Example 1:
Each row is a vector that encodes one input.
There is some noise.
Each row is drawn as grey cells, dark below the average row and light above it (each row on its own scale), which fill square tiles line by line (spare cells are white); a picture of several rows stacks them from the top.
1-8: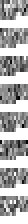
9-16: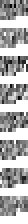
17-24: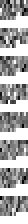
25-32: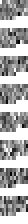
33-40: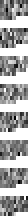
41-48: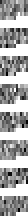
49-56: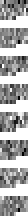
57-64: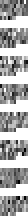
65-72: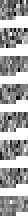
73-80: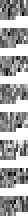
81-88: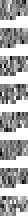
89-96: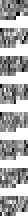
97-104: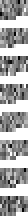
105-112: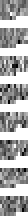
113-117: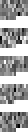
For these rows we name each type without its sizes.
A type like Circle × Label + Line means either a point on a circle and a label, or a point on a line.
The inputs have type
Label × (Label + Line).
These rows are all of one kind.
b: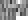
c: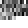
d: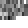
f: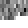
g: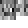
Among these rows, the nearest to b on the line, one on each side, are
f and g.
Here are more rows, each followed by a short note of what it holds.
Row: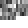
a label and a point on a line
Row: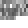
a label and a point on a line
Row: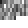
a label and a point on a line
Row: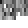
a label and a point on a line
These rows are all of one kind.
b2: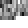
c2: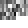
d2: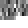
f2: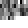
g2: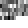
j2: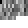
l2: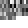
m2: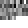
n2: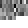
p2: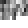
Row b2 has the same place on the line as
d2 and g2.
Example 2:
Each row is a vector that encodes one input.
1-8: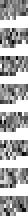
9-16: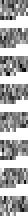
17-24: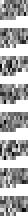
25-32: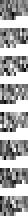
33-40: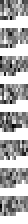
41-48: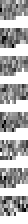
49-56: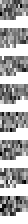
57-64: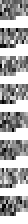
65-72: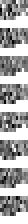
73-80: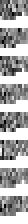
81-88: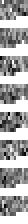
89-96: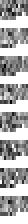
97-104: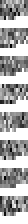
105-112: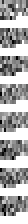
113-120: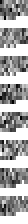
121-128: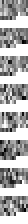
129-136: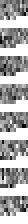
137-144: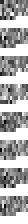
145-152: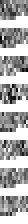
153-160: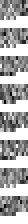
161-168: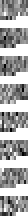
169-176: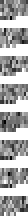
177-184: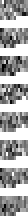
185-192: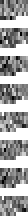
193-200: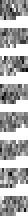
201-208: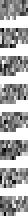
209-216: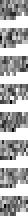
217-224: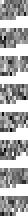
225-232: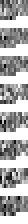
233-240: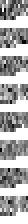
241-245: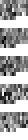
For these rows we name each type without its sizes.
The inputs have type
Bool × Bool × Bool × Bool × Bool + List(Line).
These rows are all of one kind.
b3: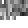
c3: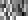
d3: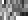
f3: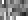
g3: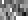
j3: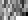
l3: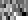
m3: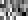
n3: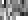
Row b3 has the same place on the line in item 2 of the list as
f3, g3 and m3.
